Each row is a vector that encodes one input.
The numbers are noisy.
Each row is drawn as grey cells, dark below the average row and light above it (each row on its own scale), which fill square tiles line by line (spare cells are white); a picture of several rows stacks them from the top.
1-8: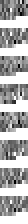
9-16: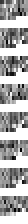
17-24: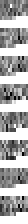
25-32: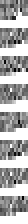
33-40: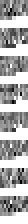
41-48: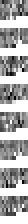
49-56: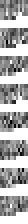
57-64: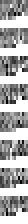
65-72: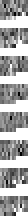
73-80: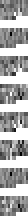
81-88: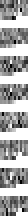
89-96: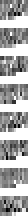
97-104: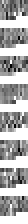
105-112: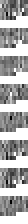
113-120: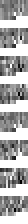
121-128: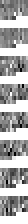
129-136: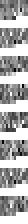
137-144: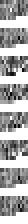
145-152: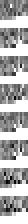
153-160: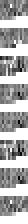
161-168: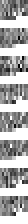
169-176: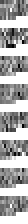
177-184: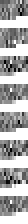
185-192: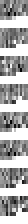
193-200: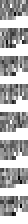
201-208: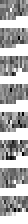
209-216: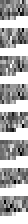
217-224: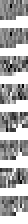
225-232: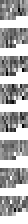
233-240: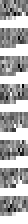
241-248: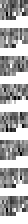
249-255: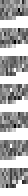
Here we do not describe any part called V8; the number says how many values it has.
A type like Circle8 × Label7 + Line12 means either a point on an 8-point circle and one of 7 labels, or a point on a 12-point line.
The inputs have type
Bool × V8 + List2(Line9).
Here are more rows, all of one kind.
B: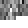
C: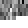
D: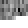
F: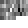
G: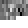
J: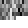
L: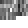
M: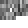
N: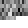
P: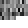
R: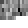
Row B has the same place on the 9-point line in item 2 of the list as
C and M.
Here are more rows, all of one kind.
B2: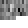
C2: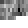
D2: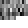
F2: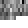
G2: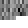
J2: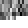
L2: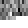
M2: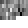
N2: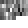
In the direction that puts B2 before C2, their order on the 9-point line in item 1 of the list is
J2, L2, F2, D2, G2, B2, M2, N2, C2.
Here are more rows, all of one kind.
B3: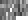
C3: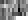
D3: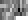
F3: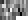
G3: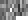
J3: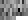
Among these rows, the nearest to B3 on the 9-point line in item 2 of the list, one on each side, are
F3 and G3.
